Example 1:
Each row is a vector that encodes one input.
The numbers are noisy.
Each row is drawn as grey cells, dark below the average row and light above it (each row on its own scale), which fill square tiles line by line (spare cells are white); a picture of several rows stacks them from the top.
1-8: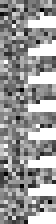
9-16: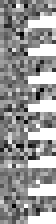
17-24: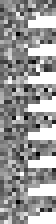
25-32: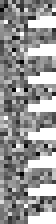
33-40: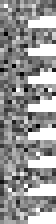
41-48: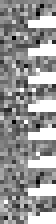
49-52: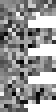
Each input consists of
either a fixed value, or three true/false values.
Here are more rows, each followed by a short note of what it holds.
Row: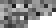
a fixed value
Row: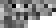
a fixed value
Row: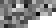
a fixed value
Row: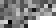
three true/false values
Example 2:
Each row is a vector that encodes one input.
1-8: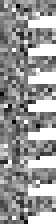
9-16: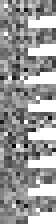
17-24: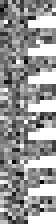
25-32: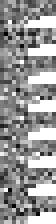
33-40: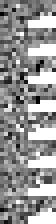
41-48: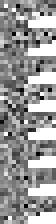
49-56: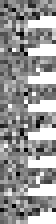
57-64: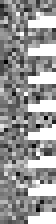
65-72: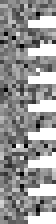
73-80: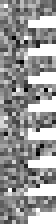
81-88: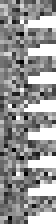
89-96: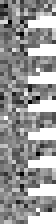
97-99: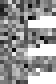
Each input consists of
either a fixed value, or three true/false values.
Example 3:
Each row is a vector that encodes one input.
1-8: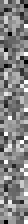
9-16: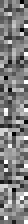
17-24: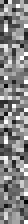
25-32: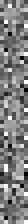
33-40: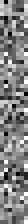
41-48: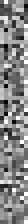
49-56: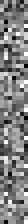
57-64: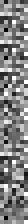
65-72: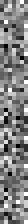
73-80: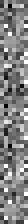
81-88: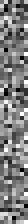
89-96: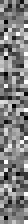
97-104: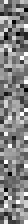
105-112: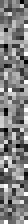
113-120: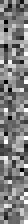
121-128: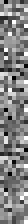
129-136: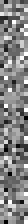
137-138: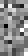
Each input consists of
four true/false values.
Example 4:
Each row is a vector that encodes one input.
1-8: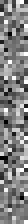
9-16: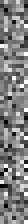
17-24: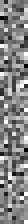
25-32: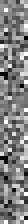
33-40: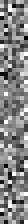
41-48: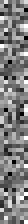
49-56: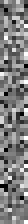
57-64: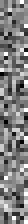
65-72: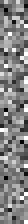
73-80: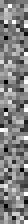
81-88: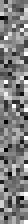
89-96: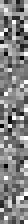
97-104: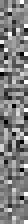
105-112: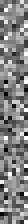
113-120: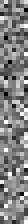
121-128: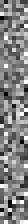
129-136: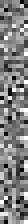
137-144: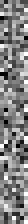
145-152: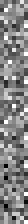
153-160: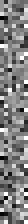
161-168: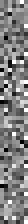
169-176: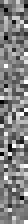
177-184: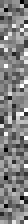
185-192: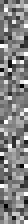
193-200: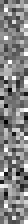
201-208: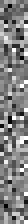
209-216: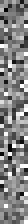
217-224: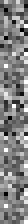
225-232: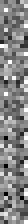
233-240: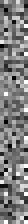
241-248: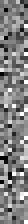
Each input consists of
five true/false values.
